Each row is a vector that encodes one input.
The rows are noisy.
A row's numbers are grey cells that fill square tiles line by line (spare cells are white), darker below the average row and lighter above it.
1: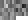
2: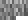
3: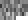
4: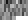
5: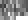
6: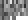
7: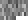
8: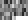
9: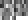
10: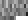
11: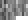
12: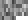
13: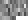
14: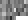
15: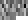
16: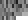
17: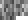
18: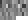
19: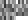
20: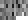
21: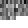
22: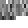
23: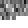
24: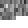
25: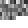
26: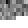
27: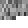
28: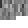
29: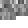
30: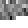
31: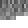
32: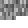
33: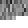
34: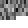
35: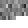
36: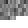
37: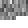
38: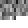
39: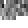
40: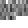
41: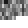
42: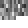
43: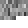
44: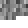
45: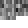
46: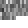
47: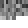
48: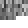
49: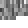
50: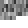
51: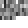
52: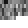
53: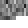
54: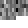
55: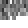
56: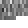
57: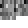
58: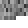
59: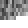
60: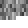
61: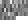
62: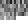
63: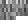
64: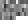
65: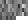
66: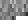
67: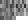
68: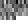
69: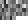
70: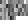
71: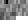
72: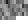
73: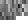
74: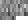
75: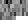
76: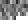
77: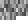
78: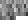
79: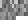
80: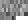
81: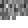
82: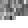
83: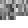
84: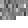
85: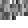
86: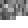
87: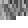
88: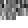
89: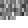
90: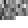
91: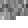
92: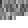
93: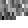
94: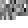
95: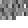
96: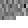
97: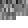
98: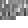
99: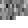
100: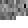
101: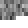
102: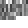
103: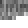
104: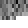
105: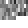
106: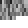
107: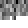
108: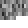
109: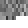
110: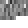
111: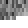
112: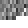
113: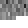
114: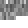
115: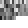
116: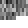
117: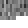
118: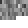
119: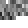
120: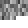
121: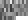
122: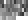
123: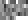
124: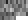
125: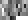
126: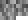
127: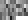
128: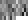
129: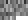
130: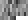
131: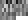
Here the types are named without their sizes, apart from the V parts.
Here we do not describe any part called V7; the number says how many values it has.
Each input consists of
four true/false values, together with either a point on a line, or a value of V7.
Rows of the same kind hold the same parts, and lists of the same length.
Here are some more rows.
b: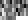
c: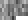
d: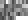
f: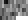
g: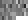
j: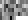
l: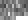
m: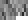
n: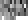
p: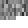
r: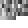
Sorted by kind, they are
b, c, n, r
d, f, g, j, l, m, p

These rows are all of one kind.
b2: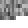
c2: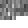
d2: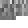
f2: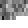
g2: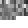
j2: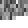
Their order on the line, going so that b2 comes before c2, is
j2, f2, d2, b2, g2, c2.
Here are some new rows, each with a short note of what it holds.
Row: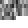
four true/false values and a value of V7
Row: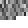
four true/false values and a value of V7
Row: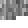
four true/false values and a value of V7
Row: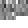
a point on a line and four true/false values
